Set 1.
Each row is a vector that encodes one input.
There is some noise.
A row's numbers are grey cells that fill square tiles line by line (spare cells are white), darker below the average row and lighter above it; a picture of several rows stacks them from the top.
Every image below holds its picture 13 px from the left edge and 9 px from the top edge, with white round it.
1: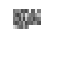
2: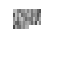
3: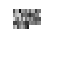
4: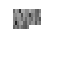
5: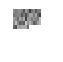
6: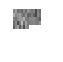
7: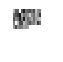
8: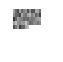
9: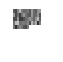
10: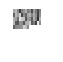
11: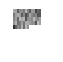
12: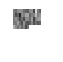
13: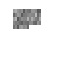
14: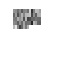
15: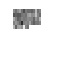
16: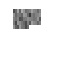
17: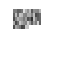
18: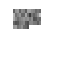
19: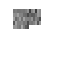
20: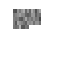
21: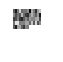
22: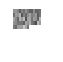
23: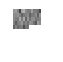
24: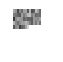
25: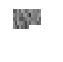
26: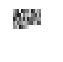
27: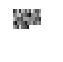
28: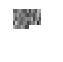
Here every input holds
a node of a 7-node tree.
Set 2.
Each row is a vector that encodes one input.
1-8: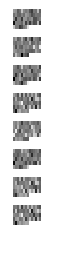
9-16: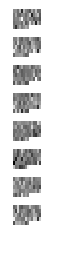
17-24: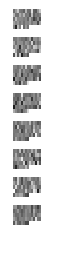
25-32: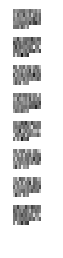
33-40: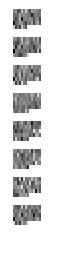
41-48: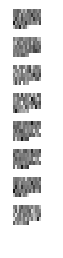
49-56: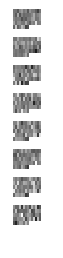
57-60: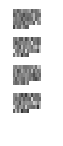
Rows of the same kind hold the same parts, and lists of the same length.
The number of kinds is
2.
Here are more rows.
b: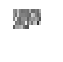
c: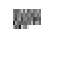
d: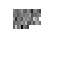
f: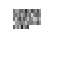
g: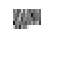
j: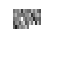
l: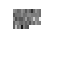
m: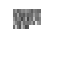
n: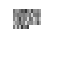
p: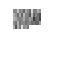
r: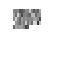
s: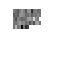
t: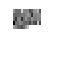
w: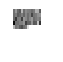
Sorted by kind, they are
b, c, d, f, g, l, m, n, p, r, s, t, w
j

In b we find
three true/false values.
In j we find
a fixed value.
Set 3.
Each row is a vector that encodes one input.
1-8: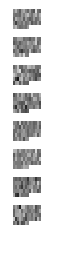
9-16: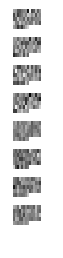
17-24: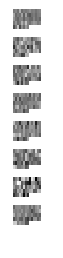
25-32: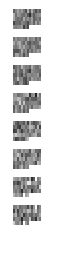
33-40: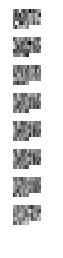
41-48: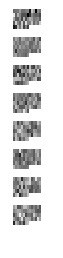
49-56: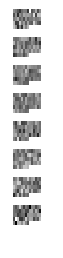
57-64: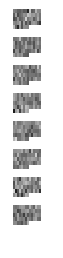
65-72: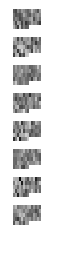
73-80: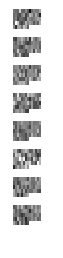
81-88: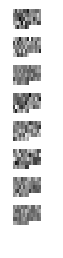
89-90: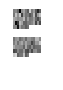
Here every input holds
a node of a 15-node tree.
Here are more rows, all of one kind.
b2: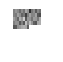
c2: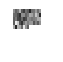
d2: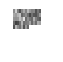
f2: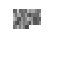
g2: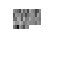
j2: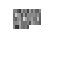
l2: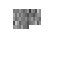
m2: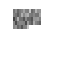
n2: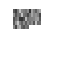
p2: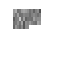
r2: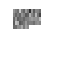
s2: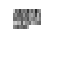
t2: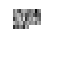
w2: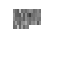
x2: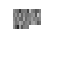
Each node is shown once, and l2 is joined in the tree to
d2.
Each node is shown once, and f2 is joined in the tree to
w2.
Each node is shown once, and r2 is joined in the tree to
b2 and p2.
